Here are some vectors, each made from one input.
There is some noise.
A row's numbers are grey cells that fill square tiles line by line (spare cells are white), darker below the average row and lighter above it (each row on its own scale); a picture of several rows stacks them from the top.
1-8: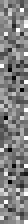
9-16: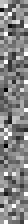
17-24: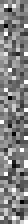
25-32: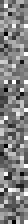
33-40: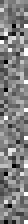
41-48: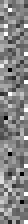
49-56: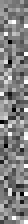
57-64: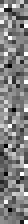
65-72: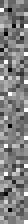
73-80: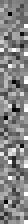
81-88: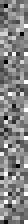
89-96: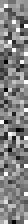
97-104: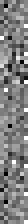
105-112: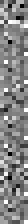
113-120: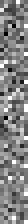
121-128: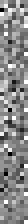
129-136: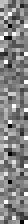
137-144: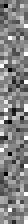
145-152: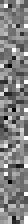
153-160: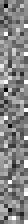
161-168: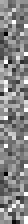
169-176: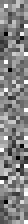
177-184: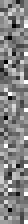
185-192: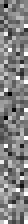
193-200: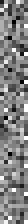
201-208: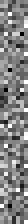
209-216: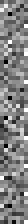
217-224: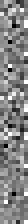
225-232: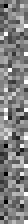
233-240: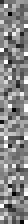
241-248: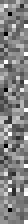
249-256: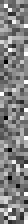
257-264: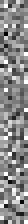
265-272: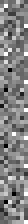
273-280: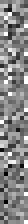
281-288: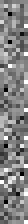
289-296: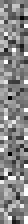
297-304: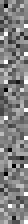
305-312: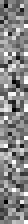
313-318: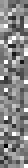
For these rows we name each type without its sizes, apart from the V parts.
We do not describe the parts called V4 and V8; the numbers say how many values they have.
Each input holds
either a point on a circle, a point on a line and a value of V8, or a true/false value and a value of V4.
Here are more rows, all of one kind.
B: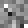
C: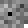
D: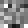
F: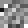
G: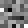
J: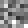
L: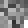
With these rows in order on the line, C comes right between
B and J.
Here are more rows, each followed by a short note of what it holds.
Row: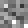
a point on a circle, a point on a line and a value of V8
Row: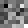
a true/false value and a value of V4
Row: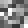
a point on a circle, a point on a line and a value of V8
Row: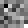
a true/false value and a value of V4
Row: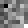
a true/false value and a value of V4
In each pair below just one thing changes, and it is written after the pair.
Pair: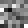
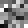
the value of V8
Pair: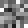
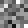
the place on the circle
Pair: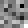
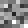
the place on the circle
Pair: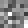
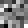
the place on the line
